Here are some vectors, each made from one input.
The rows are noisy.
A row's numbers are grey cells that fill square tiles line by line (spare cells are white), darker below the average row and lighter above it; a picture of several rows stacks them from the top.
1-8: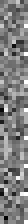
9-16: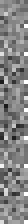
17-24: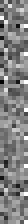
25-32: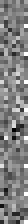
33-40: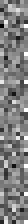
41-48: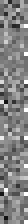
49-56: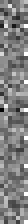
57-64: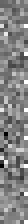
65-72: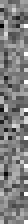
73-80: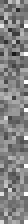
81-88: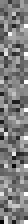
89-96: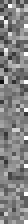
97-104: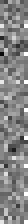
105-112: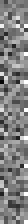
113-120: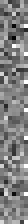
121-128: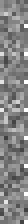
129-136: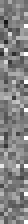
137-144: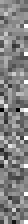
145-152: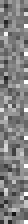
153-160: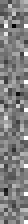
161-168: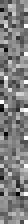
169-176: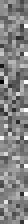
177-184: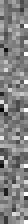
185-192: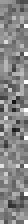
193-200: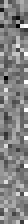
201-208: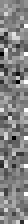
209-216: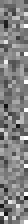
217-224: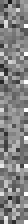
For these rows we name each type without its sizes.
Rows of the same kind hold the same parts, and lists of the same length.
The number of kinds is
4.
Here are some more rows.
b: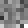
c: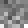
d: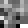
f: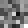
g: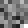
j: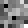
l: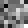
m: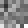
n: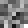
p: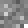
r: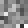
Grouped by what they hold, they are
b, c, m, p, r
d, f, n
g
j, l

